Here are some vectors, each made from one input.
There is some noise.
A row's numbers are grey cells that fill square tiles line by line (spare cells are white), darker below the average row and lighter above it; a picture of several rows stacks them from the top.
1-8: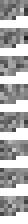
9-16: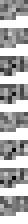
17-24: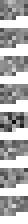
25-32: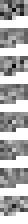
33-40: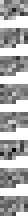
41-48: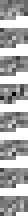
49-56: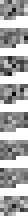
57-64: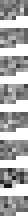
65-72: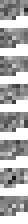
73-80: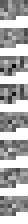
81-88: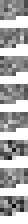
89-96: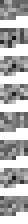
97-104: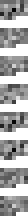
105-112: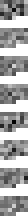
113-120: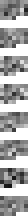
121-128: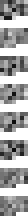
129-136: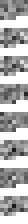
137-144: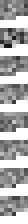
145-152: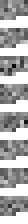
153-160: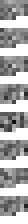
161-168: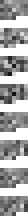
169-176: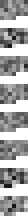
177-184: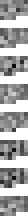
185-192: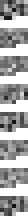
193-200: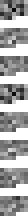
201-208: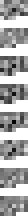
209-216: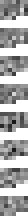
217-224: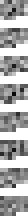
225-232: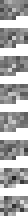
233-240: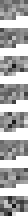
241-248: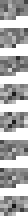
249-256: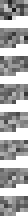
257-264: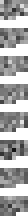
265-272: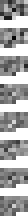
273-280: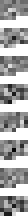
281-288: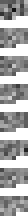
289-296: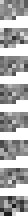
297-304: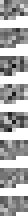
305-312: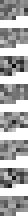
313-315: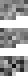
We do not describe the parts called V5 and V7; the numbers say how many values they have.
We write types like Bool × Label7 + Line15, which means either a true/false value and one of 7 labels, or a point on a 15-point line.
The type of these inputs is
Line6 × V5 + Line11 + Tree12 × V7.
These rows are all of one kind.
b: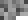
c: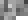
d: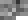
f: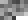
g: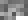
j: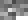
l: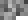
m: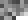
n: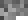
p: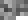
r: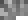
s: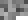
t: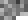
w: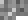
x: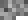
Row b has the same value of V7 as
c, l, p and s.
